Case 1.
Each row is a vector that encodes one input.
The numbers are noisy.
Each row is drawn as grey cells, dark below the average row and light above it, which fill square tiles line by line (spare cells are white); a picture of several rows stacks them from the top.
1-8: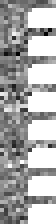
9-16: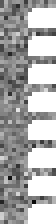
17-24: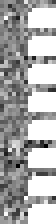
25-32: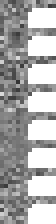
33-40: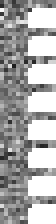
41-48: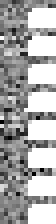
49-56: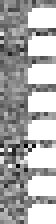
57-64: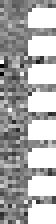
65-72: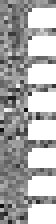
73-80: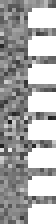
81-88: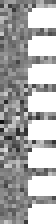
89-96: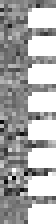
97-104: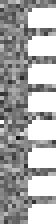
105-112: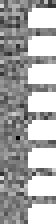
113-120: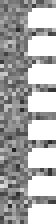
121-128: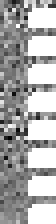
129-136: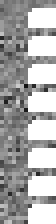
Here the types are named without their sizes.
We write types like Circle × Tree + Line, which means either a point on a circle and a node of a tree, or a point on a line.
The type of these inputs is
Bool × Bool × Bool + Unit.
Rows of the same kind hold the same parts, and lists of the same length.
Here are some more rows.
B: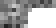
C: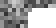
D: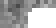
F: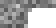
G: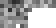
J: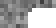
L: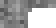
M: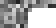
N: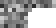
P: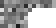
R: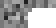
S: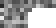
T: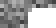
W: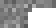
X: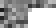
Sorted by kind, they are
B, C, D, G, J, L, M, N, P, R, S, T, W, X
F

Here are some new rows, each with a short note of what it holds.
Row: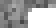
three true/false values
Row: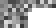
a fixed value
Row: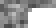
three true/false values
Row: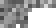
three true/false values
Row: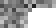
three true/false values
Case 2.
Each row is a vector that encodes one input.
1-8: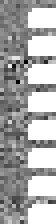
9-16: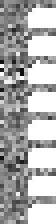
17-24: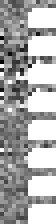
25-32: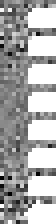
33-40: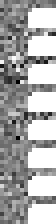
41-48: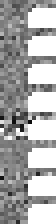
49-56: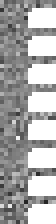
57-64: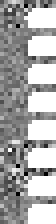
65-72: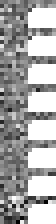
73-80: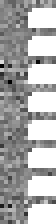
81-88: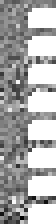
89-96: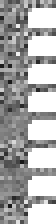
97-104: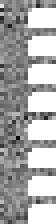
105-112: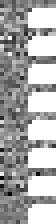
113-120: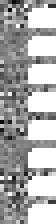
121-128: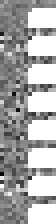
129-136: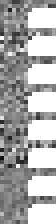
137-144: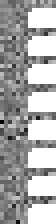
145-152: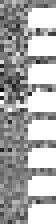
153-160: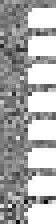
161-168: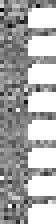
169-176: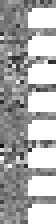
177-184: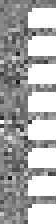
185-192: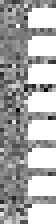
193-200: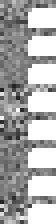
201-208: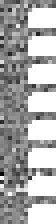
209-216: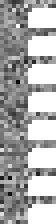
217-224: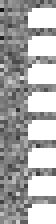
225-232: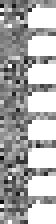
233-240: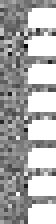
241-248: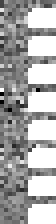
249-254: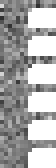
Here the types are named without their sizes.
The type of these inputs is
Bool × Bool × Bool + Unit.
